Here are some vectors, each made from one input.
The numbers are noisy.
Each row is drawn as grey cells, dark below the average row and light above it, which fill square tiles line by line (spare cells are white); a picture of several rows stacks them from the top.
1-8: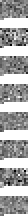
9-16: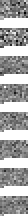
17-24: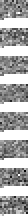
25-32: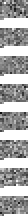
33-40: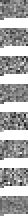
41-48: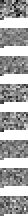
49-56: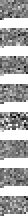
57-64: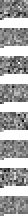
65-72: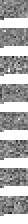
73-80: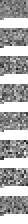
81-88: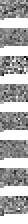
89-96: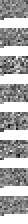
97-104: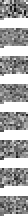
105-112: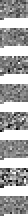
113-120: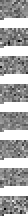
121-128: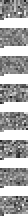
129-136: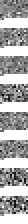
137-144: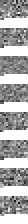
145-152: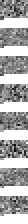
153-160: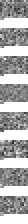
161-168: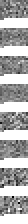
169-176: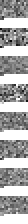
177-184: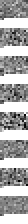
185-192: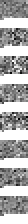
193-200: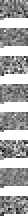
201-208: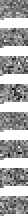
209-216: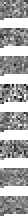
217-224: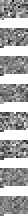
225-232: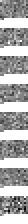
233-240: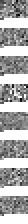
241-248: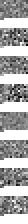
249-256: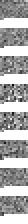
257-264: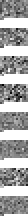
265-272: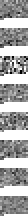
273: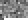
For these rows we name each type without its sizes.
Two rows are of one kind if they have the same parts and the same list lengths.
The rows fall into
2 kinds.
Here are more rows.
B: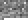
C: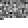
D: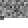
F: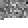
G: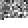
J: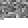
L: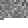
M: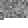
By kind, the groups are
B, D, F, G, J
C, L, M

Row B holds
a point on a circle and a point on each of two lines.
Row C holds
a point on a circle, a point on a line and a node of a tree.
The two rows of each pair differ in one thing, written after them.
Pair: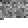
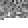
the place on the circle
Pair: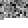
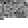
the node of the tree
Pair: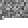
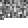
the place on the circle
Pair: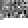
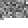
the node of the tree
